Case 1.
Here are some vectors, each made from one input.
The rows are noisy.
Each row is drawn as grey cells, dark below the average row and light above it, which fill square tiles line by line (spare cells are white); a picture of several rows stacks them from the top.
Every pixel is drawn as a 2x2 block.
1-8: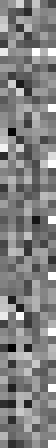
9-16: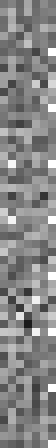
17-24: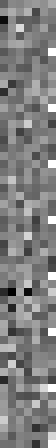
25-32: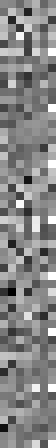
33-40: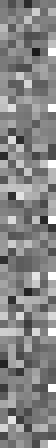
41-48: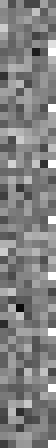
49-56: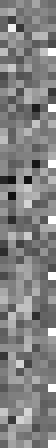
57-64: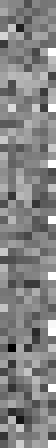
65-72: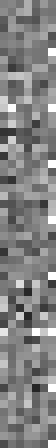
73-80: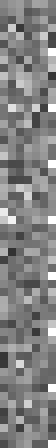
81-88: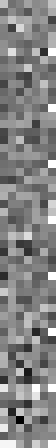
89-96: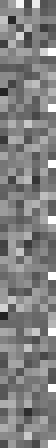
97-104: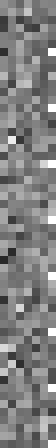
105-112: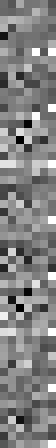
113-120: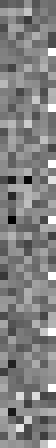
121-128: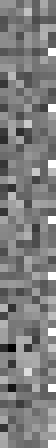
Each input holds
a true/false value, together with either one of 8 labels, or a point on a 6-point line.
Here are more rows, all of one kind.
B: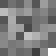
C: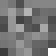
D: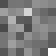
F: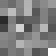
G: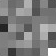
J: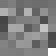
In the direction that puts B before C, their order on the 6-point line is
G, B, J, D, C, F.
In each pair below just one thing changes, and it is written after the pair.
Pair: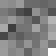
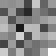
the true/false value
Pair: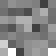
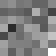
the label
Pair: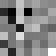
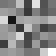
the label
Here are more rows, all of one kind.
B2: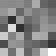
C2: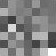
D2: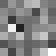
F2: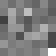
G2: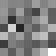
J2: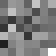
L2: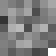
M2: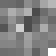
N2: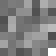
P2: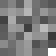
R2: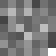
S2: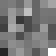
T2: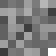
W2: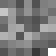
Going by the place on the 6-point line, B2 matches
C2, F2, P2 and R2.
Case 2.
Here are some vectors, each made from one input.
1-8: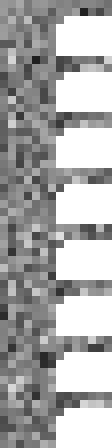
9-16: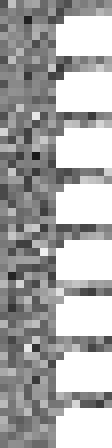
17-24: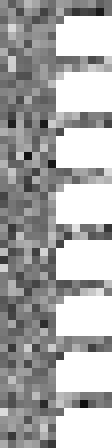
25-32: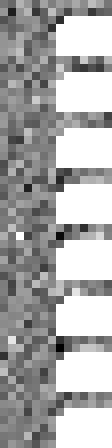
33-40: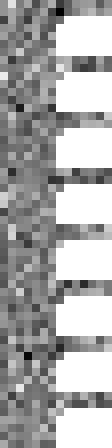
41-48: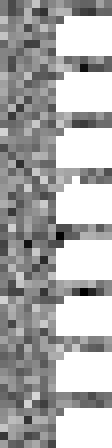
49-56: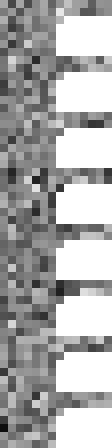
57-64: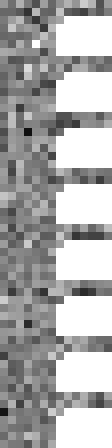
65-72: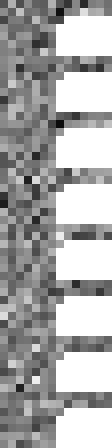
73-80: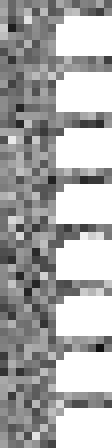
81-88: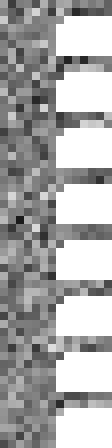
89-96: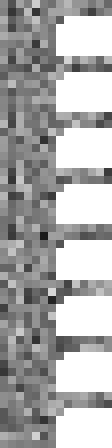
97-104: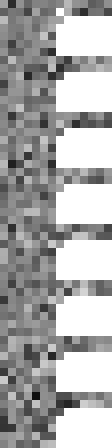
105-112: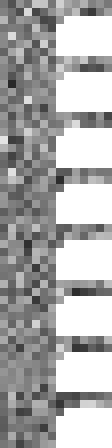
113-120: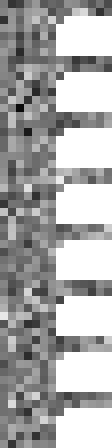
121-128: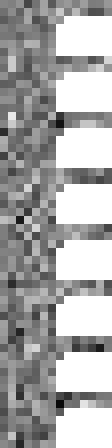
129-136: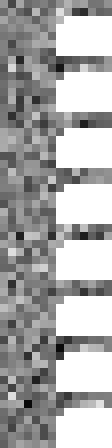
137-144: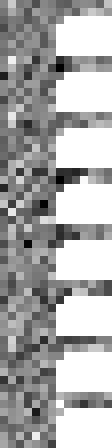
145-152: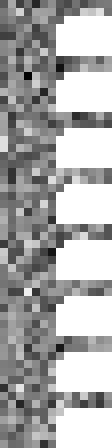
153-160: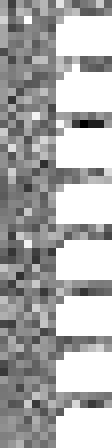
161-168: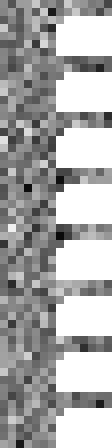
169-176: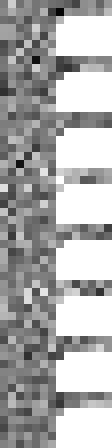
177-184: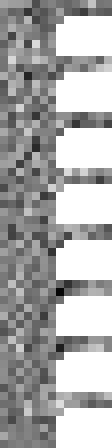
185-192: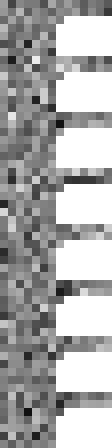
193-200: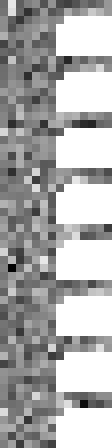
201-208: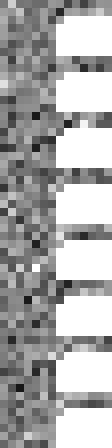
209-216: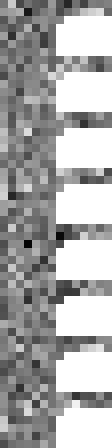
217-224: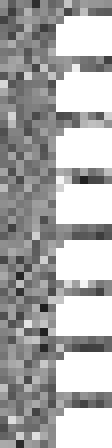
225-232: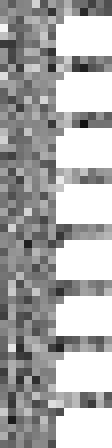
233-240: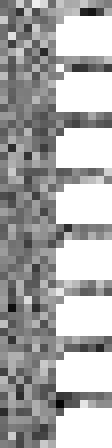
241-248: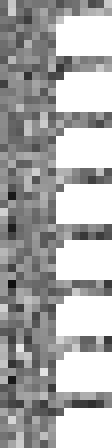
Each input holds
a point on a 10-point circle, together with a list of up to two points on a 6-point circle.
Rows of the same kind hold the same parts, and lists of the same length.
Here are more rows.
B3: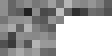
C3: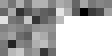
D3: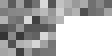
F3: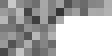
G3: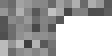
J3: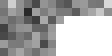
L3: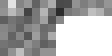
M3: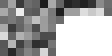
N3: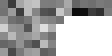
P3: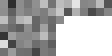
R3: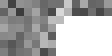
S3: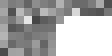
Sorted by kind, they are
B3, C3, N3, R3
D3, G3, P3, S3
F3, J3, L3, M3

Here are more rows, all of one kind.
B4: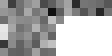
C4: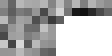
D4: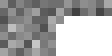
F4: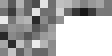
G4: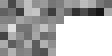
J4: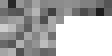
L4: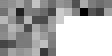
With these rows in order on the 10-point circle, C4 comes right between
G4 and J4.
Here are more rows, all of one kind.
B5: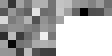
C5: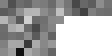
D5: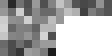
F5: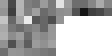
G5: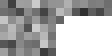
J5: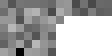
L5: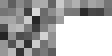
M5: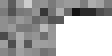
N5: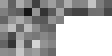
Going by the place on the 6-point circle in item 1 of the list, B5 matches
G5 and N5.
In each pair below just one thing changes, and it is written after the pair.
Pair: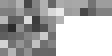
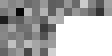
the place on the 6-point circle in item 2 of the list
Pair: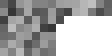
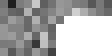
the place on the 6-point circle in item 2 of the list
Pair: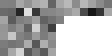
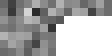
the place on the 6-point circle in item 2 of the list
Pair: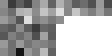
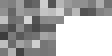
the place on the 6-point circle in item 2 of the list
